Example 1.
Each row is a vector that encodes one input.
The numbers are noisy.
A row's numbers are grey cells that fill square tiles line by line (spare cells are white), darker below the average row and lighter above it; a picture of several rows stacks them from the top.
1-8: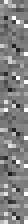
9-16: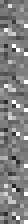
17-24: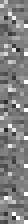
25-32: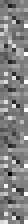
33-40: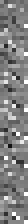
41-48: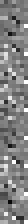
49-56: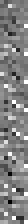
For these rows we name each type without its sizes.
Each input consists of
a point on a line.
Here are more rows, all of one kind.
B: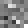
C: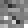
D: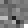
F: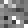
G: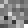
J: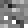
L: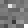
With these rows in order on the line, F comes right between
B and G.
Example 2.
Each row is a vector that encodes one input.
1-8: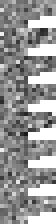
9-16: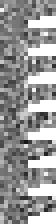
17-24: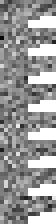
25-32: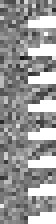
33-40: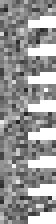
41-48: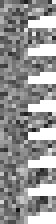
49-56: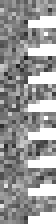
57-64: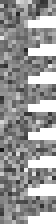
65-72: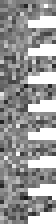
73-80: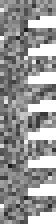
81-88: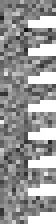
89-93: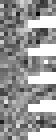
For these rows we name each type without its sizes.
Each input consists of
a point on a line.
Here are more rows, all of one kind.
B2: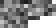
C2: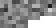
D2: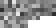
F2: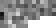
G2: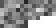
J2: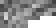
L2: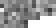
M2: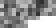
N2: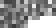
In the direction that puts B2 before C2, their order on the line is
B2, G2, L2, F2, D2, J2, C2, N2, M2.
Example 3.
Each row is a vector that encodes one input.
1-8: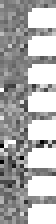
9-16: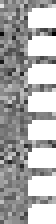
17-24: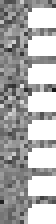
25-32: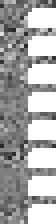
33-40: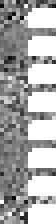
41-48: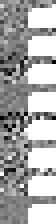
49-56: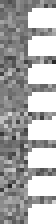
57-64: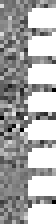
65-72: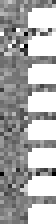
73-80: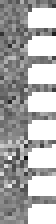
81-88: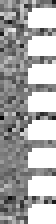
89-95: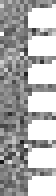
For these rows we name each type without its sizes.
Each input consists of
a point on a line.
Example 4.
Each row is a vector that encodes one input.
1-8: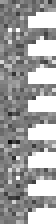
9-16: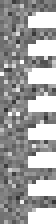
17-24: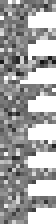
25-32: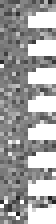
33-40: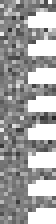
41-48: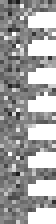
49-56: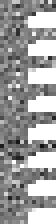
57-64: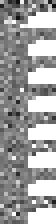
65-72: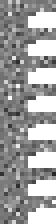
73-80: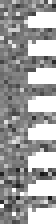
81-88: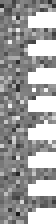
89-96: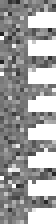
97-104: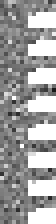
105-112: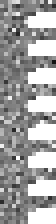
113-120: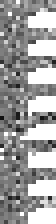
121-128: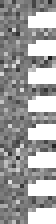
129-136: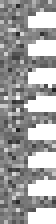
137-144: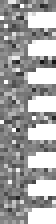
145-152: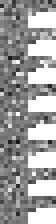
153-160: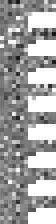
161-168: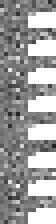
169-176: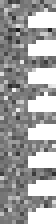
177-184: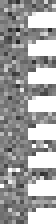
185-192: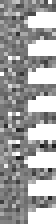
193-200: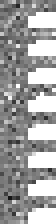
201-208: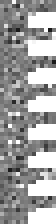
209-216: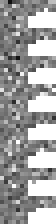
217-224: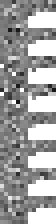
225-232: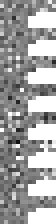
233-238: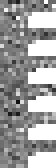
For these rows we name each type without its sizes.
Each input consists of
either a fixed value, or three true/false values.
